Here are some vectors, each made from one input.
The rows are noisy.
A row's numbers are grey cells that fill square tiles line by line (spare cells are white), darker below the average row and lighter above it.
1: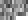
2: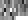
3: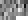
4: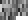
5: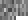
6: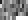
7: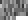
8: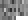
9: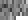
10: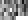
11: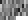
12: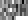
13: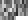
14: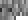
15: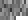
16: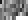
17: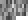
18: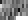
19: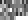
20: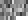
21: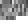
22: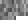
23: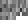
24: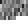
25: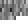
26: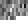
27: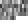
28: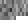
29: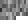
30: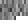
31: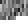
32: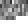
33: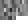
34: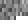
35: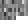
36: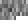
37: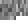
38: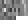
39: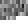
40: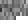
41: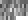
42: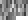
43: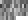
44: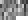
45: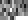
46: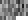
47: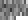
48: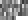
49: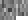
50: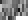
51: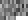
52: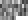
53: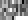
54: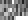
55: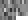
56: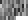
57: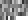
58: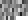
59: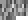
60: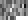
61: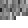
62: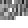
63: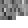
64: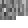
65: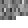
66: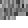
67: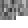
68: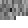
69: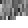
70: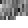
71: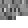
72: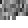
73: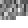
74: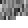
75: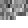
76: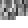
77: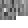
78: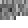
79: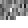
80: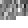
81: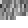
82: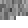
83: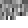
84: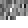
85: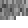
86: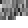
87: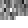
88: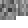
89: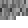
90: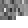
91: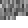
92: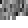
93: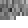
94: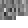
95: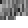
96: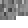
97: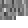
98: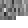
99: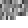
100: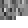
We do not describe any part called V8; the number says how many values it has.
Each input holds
a true/false value, together with either a point on a 9-point line, or a value of V8.
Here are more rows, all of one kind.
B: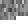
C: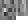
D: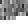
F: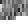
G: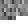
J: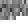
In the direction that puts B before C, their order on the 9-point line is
J, D, B, C, F, G.
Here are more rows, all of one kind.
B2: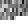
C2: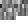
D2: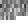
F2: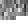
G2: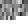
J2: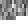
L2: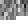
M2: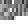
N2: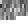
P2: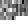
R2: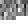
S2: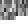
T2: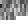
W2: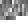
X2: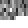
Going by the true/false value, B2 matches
M2, P2, S2 and X2.
